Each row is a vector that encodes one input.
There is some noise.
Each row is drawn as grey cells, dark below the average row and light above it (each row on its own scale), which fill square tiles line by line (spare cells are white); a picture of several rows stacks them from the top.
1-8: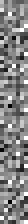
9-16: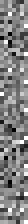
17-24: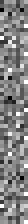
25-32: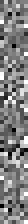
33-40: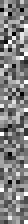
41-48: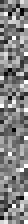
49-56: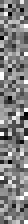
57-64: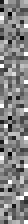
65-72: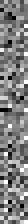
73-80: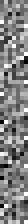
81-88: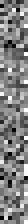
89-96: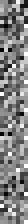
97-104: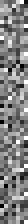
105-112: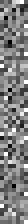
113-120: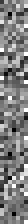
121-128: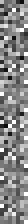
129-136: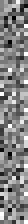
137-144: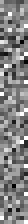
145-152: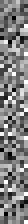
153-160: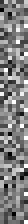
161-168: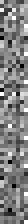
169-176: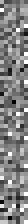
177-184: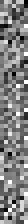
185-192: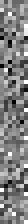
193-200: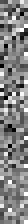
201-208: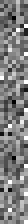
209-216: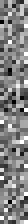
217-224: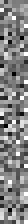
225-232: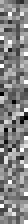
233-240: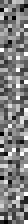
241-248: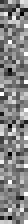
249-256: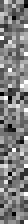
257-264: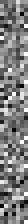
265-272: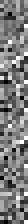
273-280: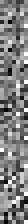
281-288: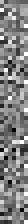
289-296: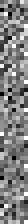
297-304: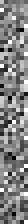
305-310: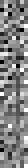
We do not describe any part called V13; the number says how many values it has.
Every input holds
either a point on a 9-point line and a true/false value, or a value of V13.
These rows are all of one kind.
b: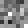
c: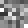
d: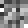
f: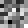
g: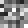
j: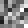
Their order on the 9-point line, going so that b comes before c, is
d, f, b, j, g, c.
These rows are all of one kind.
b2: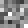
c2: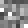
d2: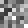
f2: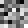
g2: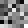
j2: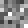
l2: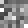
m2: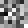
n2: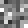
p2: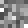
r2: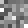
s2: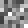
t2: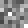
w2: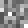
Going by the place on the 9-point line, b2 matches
f2, j2, l2 and r2.
